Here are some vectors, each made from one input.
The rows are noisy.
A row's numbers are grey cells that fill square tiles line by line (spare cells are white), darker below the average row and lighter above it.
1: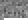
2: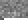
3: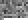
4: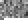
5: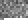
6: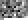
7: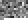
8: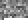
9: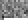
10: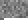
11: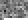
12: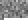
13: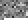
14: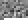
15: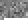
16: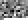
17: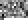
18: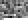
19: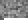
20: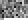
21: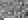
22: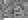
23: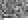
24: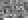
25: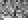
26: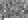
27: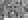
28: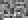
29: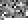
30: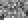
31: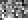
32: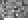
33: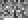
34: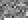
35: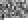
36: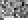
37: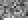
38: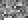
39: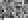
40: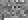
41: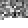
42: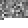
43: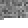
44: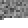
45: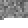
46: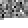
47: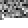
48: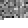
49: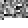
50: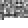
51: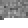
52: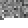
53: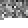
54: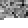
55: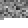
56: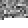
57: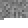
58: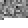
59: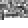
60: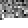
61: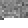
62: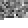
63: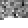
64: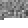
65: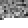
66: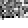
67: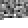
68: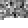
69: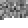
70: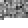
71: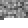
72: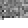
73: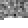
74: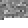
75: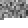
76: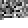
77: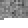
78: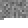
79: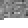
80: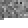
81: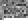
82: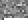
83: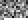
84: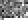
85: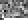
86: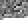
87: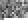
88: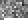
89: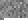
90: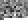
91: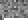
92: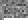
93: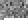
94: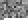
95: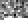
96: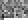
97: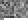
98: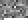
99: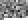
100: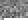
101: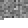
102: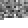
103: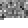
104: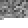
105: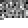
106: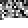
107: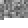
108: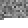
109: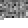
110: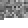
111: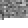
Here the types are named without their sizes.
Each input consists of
a point on a line, together with either a point on a line, or three true/false values.
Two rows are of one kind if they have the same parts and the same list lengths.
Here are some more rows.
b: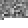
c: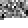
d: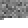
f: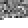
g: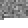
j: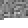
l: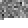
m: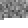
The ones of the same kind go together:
b, c, d, g, j, m
f, l

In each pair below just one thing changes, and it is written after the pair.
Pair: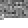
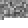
the place on the line
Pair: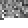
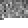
the place on the line
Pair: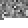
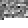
one of the three true/false values
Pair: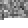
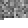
the place on the line
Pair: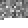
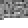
one of the three true/false values
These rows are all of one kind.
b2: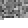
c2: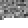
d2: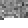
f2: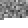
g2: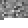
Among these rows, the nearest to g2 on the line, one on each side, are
c2 and d2.
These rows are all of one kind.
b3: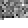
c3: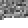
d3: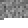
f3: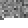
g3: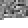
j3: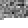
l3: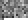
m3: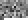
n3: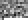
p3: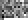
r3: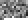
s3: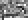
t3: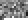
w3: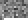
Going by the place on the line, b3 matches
l3, p3, t3 and w3.
